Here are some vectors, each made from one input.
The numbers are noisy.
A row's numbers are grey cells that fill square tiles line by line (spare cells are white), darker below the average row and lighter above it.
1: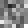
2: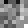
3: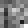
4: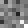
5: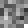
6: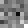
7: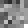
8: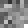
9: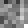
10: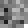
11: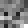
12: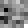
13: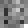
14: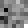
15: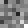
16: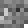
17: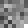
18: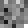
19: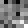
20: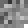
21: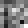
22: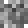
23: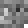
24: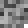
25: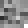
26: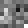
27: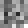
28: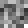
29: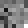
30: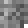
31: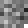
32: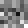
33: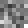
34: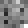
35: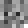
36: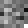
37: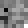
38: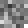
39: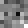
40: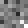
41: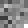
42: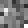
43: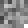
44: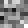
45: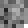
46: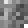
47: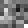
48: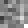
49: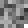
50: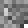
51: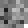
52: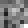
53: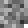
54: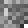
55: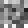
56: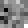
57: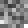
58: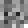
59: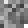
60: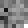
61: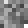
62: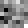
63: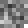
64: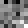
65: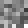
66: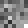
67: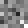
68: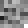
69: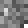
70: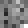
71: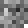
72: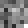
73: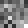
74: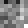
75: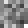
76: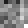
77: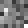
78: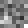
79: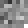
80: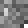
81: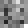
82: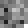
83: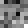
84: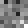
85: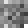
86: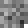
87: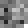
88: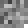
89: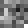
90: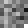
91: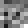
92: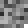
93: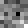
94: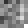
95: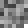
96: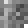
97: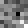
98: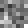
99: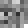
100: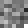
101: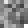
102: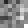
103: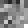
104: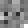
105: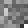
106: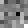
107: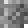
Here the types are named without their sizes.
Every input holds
either a point on a circle, or a point on a line.
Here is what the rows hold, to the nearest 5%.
About 60% of them hold a point on a circle. The rest hold a point on a line.
